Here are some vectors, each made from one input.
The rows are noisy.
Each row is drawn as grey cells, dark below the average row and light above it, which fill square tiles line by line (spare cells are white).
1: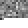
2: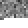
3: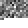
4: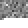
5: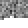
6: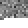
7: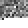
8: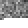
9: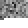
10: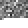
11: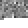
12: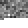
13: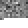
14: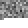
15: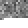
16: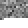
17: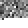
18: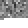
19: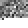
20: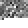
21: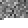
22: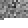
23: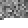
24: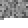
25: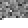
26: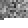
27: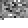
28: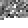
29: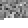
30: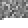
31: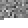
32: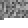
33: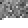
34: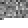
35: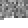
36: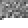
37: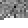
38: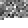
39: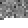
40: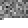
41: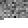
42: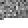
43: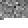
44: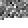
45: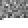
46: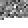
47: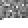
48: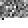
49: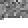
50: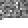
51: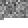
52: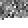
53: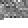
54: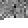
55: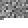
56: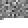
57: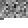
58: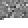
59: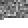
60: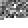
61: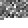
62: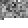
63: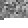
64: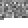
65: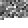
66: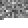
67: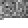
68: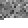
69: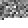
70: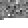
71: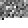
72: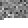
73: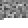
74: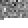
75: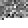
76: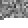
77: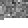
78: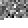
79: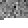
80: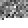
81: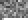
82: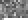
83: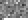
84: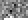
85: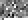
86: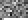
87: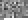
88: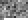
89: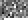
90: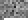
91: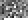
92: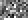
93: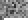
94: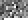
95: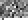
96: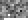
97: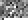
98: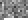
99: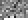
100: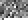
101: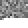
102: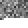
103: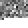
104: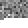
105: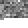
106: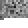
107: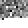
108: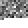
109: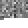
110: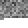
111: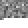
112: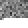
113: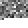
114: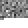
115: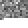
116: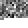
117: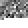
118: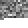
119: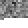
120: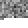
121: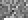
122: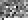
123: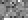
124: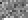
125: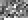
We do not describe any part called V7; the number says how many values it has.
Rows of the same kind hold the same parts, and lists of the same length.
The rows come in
2 kinds.
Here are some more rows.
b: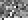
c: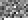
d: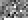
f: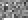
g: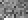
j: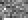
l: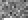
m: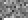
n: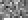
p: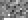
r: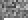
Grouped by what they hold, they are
b, c, d
f, g, j, l, m, n, p, r

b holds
a point on a 6-point line.
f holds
a point on a 3-point line, a point on a 4-point line and a value of V7.
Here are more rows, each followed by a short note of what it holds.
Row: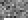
a point on a 3-point line, a point on a 4-point line and a value of V7
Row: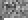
a point on a 3-point line, a point on a 4-point line and a value of V7
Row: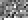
a point on a 6-point line
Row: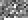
a point on a 6-point line
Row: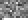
a point on a 3-point line, a point on a 4-point line and a value of V7
